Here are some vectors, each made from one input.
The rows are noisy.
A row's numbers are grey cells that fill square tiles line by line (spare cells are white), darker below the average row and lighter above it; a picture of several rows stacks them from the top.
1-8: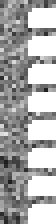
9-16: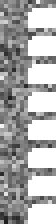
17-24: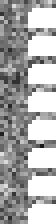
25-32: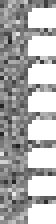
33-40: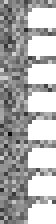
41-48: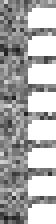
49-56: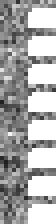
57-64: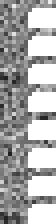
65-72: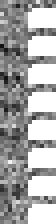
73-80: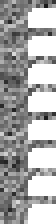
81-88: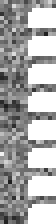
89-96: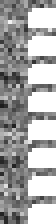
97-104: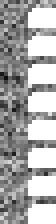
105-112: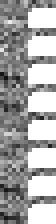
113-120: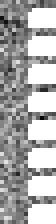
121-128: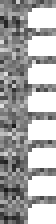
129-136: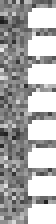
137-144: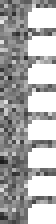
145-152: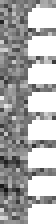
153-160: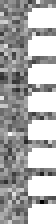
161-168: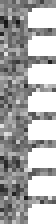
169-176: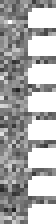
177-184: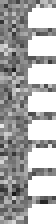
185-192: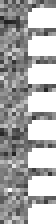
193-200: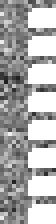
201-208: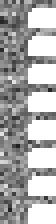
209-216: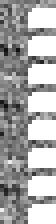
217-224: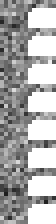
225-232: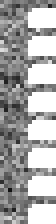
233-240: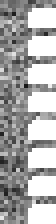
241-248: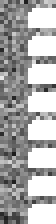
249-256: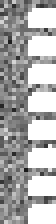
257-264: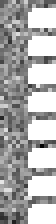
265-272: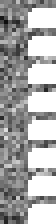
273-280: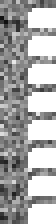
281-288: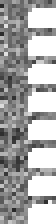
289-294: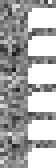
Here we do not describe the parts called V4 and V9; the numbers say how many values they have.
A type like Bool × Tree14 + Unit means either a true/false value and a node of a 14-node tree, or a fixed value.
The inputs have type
(Line8 + V4) × (Line11 + V9).
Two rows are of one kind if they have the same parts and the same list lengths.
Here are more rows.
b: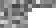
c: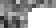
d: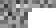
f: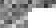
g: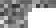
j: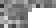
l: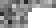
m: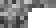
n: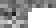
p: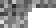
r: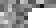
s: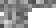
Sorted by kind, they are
b, f, g, n, p
c, l
d, m
j, r, s

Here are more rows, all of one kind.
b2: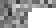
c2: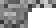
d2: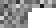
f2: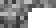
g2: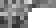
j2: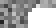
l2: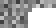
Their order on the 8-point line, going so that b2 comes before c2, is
b2, d2, l2, j2, c2, f2, g2.
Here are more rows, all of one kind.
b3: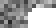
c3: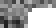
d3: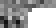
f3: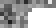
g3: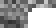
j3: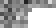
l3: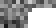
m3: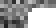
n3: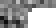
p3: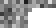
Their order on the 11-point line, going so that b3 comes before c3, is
p3, n3, d3, j3, b3, f3, g3, m3, l3, c3.
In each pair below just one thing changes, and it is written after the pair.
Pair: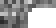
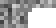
the place on the 8-point line
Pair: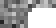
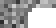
the place on the 8-point line
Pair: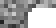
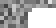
the place on the 8-point line
